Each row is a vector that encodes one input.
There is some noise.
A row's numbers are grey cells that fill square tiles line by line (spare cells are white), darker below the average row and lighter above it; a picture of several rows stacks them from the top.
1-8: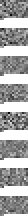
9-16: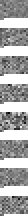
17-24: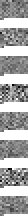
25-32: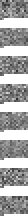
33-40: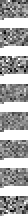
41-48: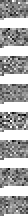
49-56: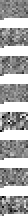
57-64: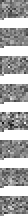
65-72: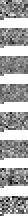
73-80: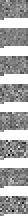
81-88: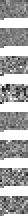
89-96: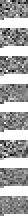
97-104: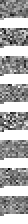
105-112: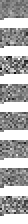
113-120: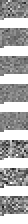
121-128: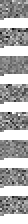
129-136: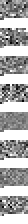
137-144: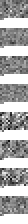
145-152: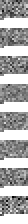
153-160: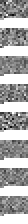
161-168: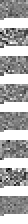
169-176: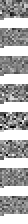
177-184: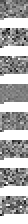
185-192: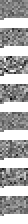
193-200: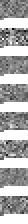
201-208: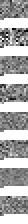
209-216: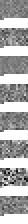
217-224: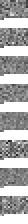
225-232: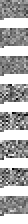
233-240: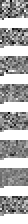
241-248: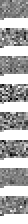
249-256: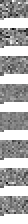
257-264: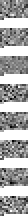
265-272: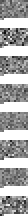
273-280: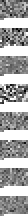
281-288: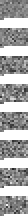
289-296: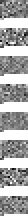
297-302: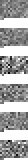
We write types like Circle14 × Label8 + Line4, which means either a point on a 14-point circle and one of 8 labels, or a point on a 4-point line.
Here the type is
List2(Line12).
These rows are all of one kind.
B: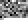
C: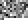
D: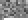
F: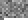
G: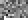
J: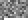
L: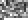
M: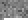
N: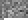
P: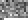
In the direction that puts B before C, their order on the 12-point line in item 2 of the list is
P, M, F, B, N, G, C, D, J, L.
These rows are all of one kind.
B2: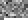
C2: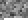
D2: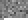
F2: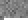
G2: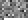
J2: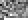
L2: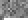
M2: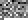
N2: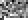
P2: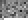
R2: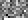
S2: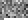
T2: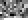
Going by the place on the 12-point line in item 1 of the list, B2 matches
J2, N2 and P2.
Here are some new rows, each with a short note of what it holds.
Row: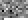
the empty list
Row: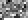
a list of one item
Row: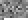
the empty list
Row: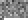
a list of two items
